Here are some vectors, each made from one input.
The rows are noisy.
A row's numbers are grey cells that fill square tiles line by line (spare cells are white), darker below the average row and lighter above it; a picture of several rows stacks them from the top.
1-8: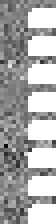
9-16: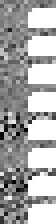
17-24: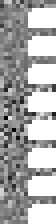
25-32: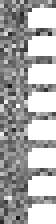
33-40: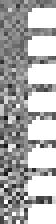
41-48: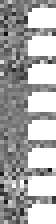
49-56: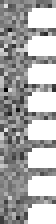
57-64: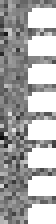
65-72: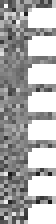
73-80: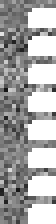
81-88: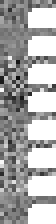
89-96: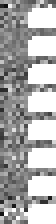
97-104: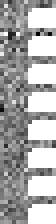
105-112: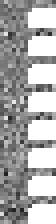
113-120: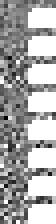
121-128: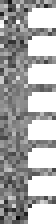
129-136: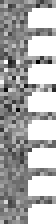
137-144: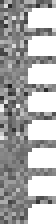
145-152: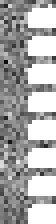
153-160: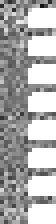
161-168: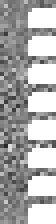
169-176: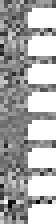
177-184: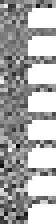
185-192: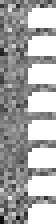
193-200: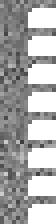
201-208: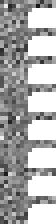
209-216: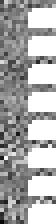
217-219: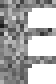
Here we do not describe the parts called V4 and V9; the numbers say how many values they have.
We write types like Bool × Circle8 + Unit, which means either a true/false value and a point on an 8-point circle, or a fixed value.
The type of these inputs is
Bool × V9 + List3(Line5) × V4 + Tree8.
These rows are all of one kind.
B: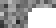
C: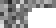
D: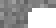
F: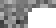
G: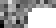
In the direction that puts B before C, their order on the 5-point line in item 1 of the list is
B, F, D, C, G.
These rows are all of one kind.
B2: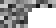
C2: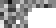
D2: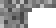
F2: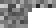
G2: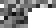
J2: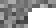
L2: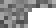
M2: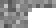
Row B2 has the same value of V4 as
D2 and L2.
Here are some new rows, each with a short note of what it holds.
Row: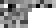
a value of V4, together with the empty list
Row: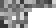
a value of V4, together with a list of two items
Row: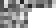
a node of an 8-node tree
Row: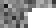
a node of an 8-node tree
